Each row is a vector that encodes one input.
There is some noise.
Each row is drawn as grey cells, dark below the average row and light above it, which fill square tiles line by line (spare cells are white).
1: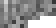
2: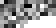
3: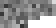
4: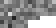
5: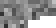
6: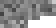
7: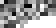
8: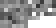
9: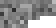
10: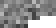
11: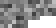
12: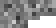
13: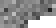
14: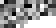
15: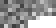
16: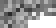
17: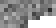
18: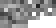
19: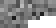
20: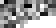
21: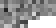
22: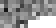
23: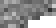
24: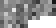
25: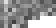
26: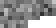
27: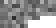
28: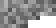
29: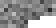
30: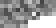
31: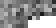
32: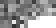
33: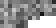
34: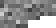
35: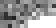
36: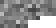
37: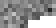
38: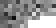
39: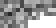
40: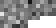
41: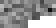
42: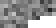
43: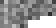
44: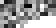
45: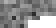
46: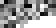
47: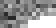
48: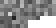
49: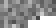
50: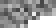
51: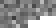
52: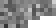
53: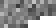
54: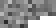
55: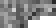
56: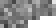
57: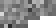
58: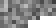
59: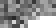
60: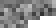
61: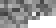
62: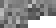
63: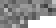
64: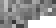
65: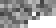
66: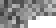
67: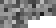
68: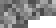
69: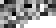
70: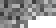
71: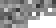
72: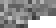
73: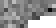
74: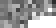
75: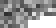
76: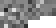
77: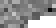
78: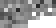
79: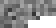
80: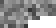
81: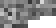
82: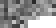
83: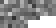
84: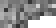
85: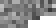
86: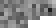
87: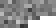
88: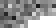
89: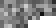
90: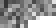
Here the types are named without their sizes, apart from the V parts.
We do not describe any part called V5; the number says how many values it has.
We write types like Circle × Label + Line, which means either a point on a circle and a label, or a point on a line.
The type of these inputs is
List(Bool × V5).
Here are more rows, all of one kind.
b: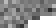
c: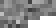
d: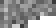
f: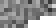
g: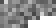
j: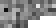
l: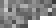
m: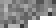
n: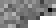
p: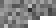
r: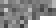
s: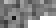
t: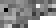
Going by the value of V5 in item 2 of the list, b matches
r and s.
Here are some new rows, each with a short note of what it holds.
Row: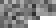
a list of two items
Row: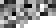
the empty list
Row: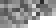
a list of one item
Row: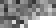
a list of one item
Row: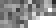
a list of one item
